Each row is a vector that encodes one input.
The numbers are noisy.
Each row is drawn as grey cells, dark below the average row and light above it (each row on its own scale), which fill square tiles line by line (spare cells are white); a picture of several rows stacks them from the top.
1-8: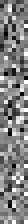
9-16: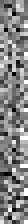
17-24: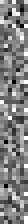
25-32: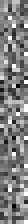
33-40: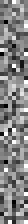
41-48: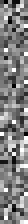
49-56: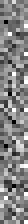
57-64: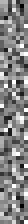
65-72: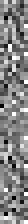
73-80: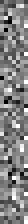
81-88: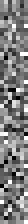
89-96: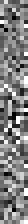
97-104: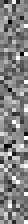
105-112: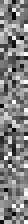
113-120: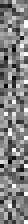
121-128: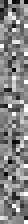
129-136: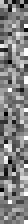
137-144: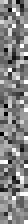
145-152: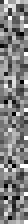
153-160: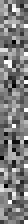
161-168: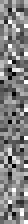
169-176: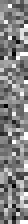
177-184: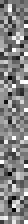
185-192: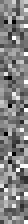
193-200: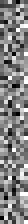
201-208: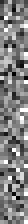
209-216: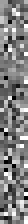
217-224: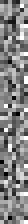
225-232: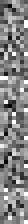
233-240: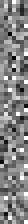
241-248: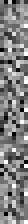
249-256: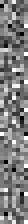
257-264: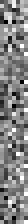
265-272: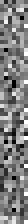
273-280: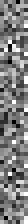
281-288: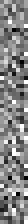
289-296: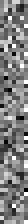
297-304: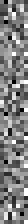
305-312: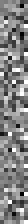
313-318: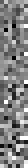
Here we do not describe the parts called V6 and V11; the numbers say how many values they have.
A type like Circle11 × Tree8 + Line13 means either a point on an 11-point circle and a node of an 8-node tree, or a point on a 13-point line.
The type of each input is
(Bool × Bool × Bool + Label7) × (Line7 + V11) × V6.
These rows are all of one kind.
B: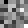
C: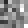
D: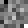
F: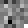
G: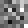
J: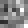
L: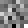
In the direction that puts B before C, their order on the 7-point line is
B, D, L, F, G, J, C.
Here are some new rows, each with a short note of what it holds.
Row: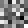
one of 7 labels, a point on a 7-point line and a value of V6
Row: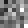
a point on a 7-point line, three true/false values and a value of V6
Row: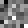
a point on a 7-point line, three true/false values and a value of V6
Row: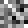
one of 7 labels, a value of V6 and a value of V11
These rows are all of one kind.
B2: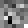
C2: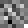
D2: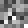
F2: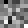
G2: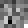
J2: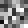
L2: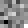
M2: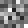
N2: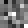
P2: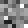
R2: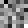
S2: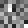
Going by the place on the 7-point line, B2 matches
C2 and N2.
